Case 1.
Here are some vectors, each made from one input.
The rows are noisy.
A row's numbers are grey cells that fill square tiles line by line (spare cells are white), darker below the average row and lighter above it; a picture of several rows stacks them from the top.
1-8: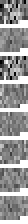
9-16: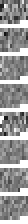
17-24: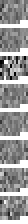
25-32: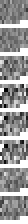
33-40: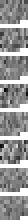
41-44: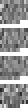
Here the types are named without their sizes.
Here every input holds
either a fixed value, or a label and a true/false value.
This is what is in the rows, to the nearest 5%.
About 5% of them hold a fixed value. The rest hold a label and a true/false value.
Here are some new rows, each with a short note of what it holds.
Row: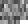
a label and a true/false value
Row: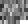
a label and a true/false value
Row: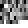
a fixed value
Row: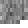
a label and a true/false value
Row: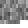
a label and a true/false value
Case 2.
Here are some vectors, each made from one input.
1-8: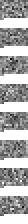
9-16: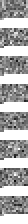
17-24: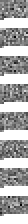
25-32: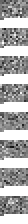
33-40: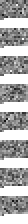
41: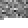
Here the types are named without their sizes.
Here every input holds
a label, together with either a fixed value, or three true/false values.
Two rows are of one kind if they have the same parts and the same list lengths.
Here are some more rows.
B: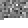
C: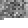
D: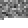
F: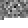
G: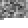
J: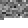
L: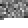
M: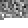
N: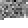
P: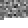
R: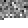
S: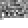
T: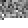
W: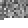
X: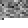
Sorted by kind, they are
B, C, G, L, M, N, R, S, T, W
D, F, J, P, X

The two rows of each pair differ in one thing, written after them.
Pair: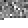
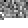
one of the three true/false values
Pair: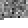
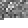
the label
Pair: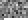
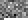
the label
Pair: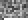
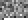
one of the three true/false values
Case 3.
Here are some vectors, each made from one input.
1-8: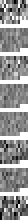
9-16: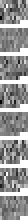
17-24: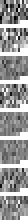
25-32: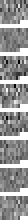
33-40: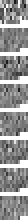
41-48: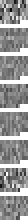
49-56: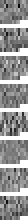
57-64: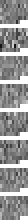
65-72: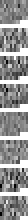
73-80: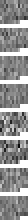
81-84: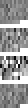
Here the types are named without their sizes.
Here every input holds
either a label, or a point on a line.
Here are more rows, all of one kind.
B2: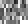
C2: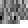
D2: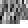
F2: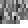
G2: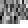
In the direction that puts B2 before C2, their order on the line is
B2, D2, G2, C2, F2.
